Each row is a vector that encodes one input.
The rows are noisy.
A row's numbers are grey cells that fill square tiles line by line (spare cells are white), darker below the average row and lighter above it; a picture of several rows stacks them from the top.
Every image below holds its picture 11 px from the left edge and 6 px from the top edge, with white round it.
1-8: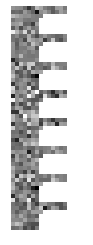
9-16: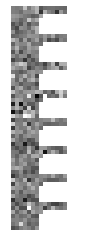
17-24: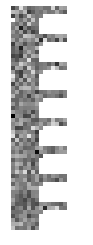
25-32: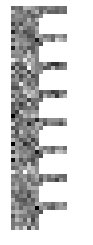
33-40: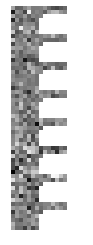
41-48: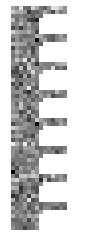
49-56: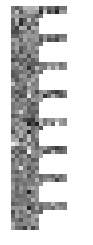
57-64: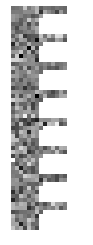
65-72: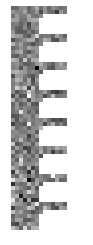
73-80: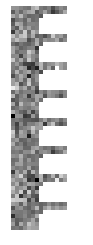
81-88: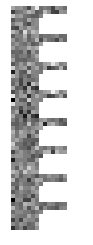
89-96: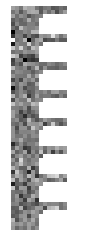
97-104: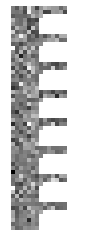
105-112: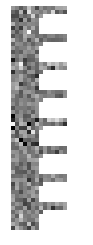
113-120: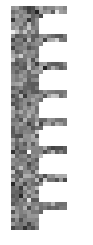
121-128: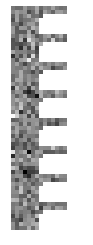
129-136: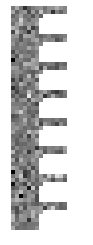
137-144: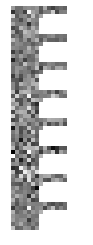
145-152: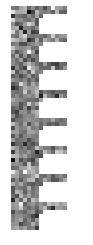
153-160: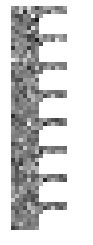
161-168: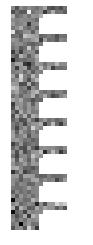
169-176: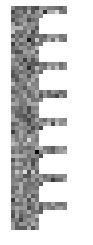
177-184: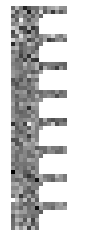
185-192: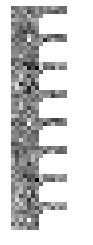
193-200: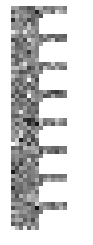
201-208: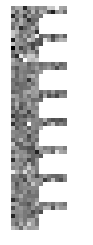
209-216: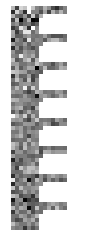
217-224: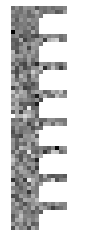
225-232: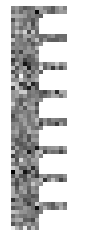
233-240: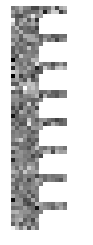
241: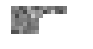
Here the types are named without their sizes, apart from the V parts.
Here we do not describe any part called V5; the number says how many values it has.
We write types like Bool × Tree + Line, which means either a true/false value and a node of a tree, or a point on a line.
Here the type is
(Line + List(Bool × V5)) × Tree.
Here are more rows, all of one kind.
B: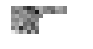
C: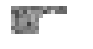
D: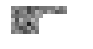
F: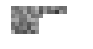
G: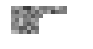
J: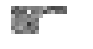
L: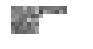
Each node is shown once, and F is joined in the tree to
L.
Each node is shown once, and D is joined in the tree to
C, G and L.
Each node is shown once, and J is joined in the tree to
C.
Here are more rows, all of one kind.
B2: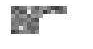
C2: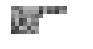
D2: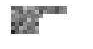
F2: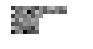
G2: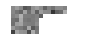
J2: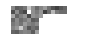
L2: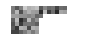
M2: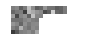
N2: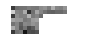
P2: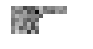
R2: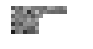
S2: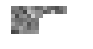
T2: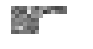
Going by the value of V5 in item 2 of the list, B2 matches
D2, F2 and R2.
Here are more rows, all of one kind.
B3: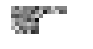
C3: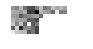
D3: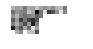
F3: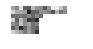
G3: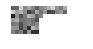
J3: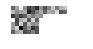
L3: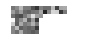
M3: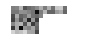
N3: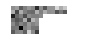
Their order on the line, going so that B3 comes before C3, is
N3, M3, D3, G3, F3, B3, C3, L3, J3.
